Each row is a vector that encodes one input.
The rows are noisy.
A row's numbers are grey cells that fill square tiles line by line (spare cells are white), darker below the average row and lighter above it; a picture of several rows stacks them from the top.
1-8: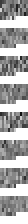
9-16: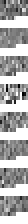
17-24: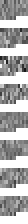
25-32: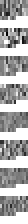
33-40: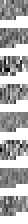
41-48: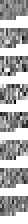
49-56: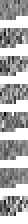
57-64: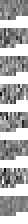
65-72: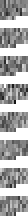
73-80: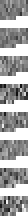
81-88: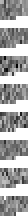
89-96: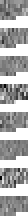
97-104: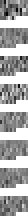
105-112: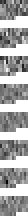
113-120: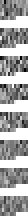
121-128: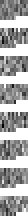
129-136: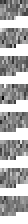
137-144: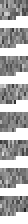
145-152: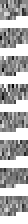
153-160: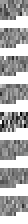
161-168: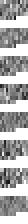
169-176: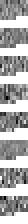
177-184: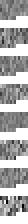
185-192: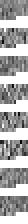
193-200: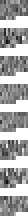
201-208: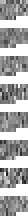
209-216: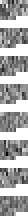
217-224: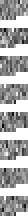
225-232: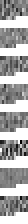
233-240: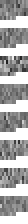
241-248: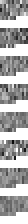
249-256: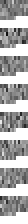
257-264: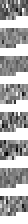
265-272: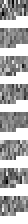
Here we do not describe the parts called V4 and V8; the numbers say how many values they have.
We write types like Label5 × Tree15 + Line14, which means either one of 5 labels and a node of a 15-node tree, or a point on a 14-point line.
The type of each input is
List3(Line6) × V4 × V8.
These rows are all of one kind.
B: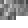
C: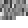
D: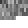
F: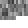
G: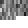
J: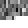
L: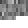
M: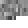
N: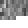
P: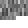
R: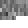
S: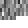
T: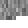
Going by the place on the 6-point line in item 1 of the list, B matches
F, M and N.
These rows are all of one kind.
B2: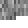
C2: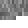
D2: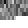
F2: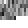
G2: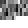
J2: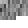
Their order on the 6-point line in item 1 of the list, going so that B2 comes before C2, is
F2, G2, B2, D2, C2, J2.
